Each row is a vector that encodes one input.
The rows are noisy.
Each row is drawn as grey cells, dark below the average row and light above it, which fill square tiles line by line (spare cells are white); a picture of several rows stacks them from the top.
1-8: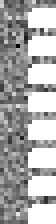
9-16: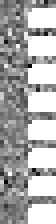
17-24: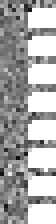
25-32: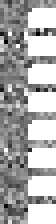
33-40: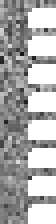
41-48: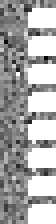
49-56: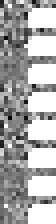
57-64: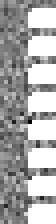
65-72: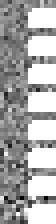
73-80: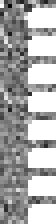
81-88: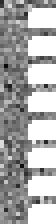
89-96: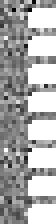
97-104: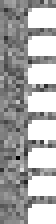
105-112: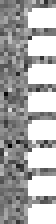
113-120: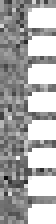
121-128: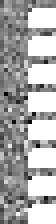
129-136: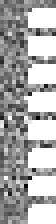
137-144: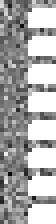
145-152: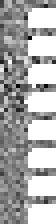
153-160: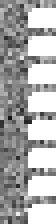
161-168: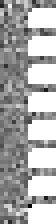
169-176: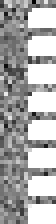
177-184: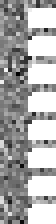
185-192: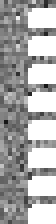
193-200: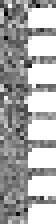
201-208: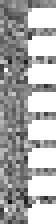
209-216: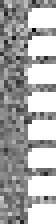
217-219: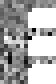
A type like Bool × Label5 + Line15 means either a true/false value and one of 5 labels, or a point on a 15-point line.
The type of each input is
Bool × Circle11 + Circle20 + Unit.
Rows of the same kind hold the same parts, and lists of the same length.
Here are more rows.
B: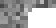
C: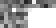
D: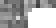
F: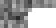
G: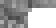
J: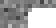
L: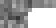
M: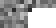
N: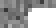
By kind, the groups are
B, C, D
F, G, L
J, M, N

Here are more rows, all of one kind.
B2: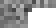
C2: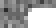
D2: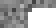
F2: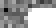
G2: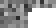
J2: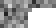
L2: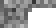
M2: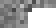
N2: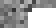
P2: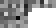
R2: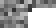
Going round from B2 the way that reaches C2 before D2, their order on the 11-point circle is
B2, M2, P2, C2, D2, J2, R2, G2, F2, L2, N2.
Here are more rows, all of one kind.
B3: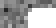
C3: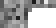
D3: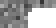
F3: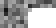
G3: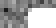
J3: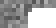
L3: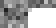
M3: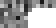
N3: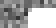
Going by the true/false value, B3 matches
D3, J3 and N3.
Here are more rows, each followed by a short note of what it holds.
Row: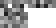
a point on a 20-point circle
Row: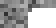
a fixed value
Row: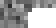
a fixed value
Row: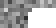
a point on a 20-point circle
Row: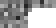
a point on an 11-point circle and a true/false value
